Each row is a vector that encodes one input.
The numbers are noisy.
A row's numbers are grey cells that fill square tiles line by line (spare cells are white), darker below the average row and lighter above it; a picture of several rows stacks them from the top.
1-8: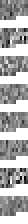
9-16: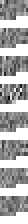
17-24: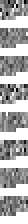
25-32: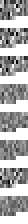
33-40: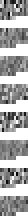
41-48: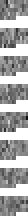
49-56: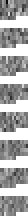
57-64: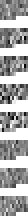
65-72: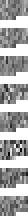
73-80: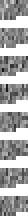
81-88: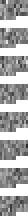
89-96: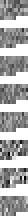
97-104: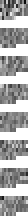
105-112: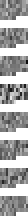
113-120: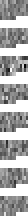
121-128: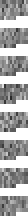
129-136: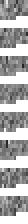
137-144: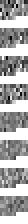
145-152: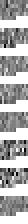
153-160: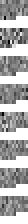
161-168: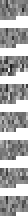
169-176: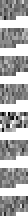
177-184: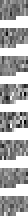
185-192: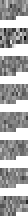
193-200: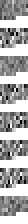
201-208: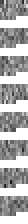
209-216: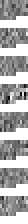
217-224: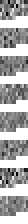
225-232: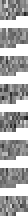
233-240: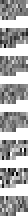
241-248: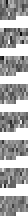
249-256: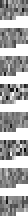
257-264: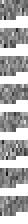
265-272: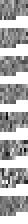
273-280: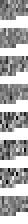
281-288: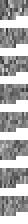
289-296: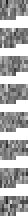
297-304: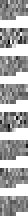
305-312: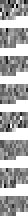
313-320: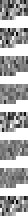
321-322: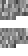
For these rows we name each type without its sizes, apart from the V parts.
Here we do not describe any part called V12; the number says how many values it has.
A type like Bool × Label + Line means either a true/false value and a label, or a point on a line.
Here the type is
(Circle + Unit) × V12 + Tree.
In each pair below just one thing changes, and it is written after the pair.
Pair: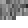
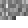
the value of V12
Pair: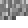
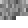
the place on the circle
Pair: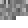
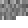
the value of V12
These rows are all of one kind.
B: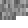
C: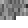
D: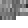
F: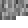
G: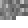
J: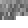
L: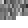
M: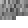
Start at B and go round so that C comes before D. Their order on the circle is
B, M, C, F, G, J, L, D.
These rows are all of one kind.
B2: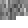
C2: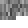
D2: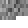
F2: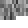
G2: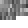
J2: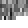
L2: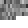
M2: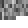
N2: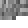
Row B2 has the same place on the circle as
F2 and J2.
